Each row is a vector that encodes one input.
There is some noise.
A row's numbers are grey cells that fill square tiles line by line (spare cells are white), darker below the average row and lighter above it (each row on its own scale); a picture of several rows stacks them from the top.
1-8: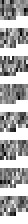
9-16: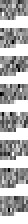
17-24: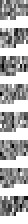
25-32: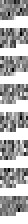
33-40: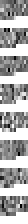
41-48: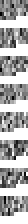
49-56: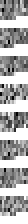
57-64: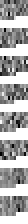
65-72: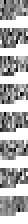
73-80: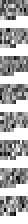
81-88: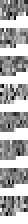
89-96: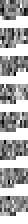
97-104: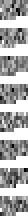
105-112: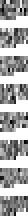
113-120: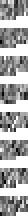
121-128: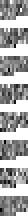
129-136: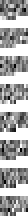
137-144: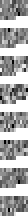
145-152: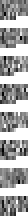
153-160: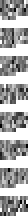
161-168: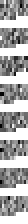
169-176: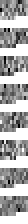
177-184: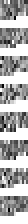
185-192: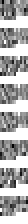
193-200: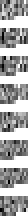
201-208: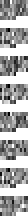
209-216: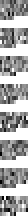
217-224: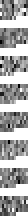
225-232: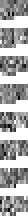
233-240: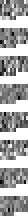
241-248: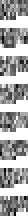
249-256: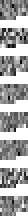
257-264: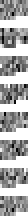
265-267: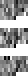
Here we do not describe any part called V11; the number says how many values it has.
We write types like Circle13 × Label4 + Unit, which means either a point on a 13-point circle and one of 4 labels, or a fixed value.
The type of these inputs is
(Line8 + Line9) × V11.
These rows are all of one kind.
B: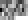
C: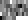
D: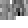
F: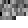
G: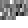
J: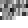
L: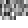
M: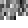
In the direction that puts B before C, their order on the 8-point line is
F, B, M, L, D, G, J, C.
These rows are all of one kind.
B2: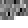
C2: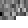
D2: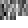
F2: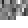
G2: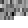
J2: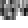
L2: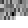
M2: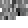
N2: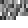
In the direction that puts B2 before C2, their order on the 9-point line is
D2, B2, C2, M2, J2, G2, L2, N2, F2.
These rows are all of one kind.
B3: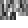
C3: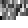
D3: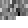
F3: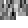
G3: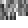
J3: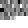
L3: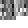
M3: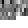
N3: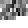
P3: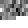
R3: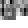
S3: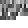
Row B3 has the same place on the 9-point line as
N3, R3 and S3.
